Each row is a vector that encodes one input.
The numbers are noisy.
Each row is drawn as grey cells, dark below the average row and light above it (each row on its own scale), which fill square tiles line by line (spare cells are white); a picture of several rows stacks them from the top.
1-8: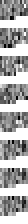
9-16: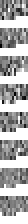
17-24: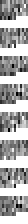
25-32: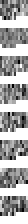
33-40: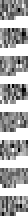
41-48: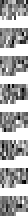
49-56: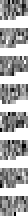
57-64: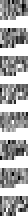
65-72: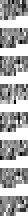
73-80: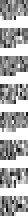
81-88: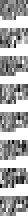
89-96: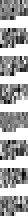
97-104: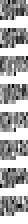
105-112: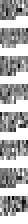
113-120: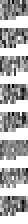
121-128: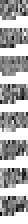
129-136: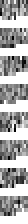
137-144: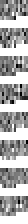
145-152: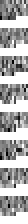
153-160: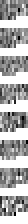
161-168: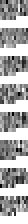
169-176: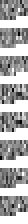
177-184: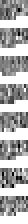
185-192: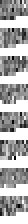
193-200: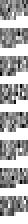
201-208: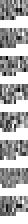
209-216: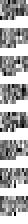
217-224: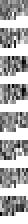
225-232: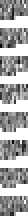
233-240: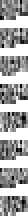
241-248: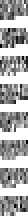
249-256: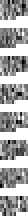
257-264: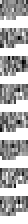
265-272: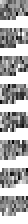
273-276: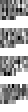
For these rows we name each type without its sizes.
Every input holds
a list of points on a circle.
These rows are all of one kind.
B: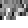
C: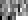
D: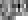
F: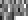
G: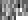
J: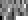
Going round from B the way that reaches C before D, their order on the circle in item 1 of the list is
B, J, F, C, D, G.
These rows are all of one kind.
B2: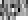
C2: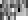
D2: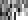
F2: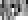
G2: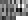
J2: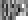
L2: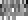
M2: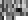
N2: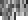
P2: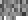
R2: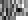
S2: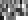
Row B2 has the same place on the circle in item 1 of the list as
C2, D2 and F2.
